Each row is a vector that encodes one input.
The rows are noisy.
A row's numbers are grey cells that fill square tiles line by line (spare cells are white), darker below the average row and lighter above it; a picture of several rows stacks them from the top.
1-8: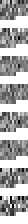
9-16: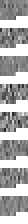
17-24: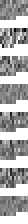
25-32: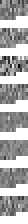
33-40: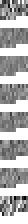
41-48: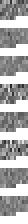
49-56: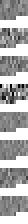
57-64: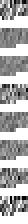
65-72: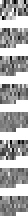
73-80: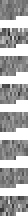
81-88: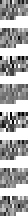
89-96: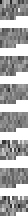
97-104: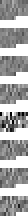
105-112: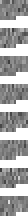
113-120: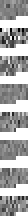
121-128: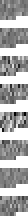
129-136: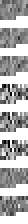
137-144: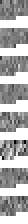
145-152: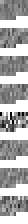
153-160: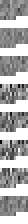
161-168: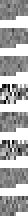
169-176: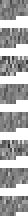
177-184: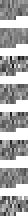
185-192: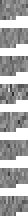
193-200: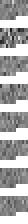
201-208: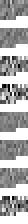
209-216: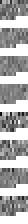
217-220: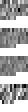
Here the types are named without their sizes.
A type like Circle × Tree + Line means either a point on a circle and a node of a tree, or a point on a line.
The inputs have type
(Bool × Bool × Bool + Label) × Label × Label + Unit.
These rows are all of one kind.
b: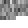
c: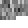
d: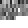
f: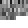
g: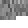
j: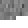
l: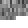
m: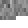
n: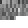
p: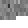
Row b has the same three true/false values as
c and m.
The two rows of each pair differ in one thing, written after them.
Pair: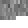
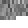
one of the three true/false values
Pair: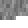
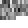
one of the three true/false values
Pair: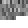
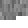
one of the two labels
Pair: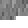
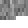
one of the three true/false values
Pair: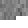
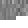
one of the three true/false values
